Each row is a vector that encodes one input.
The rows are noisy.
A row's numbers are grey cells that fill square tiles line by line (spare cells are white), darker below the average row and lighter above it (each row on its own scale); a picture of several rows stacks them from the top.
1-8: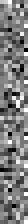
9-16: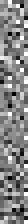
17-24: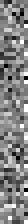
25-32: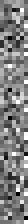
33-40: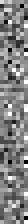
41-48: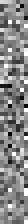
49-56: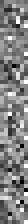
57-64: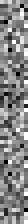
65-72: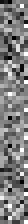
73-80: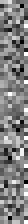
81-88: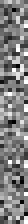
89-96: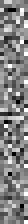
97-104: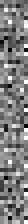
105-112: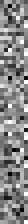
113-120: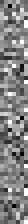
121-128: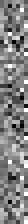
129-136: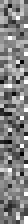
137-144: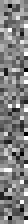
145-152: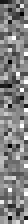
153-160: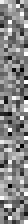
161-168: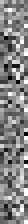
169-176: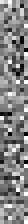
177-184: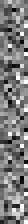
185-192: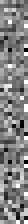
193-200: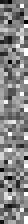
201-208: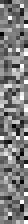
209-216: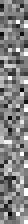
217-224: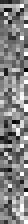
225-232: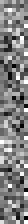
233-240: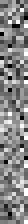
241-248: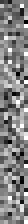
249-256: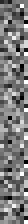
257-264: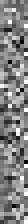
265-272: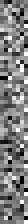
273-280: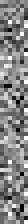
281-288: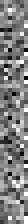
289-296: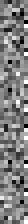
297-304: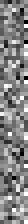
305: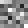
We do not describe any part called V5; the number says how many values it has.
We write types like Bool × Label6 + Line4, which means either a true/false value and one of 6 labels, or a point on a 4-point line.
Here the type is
List2(Bool × V5).
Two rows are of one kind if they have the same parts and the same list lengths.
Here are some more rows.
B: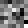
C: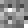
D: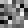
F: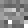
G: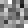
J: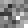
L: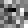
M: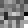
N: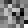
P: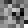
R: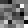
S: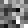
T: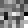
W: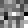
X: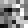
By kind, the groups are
B, N, P, R
C, D, F, G, J, L, S, X
M, T, W

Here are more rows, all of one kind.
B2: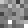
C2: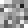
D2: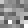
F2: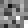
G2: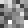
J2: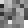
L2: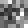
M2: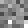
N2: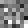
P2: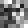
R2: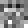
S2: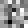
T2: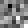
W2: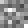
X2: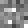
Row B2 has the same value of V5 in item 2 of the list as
M2, N2, T2 and X2.
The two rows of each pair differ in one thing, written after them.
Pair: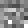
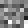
the true/false value in item 2 of the list
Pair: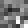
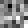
the true/false value in item 2 of the list
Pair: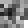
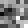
the value of V5 in item 2 of the list
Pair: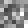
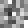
the value of V5 in item 1 of the list
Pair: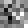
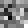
the value of V5 in item 2 of the list
